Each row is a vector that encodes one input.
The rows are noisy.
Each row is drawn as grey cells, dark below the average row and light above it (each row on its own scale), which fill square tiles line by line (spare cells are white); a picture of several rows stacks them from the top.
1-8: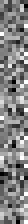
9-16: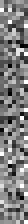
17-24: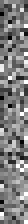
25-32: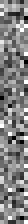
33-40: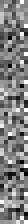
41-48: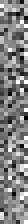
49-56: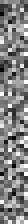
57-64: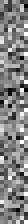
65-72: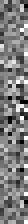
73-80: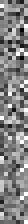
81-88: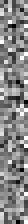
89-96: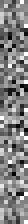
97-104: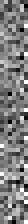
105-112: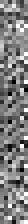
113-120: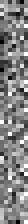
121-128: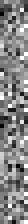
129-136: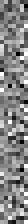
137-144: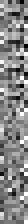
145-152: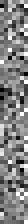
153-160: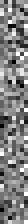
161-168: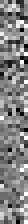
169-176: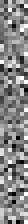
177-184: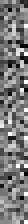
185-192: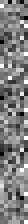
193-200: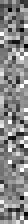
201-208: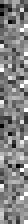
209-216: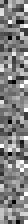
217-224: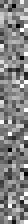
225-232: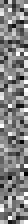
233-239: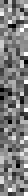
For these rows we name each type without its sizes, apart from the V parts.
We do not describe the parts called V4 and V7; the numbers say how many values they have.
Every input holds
a value of V4, together with either a true/false value and a value of V7, or a list of points on a line.
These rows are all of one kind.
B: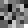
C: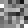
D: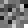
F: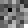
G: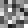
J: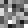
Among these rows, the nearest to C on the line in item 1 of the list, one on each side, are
D and G.
